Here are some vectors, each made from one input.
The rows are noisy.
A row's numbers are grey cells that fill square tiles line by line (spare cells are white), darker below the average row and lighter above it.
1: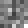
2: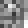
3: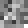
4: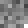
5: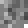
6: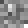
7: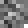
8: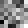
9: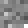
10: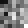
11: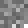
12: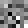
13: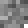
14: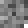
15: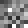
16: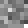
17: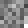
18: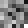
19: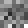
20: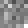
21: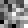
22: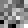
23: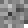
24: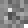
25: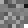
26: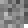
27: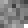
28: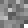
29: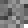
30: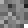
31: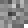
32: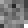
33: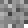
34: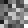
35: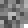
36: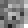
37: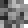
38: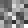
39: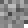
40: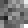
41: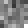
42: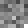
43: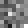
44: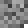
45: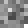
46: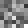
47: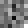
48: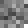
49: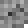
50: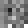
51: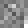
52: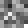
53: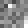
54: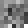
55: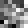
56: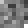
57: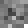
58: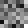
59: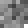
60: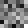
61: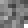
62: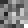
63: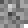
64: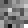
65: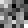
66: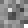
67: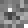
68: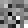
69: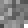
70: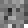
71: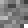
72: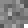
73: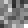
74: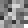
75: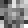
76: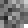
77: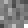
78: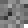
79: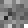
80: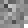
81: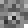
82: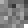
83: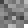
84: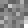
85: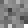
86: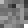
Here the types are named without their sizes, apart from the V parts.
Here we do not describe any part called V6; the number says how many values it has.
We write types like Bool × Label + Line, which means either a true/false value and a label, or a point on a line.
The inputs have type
(Bool × Bool × Bool × Bool + Unit) × V6 + Line.
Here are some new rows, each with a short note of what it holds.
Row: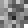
four true/false values and a value of V6
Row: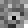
a value of V6
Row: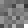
four true/false values and a value of V6
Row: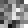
a point on a line
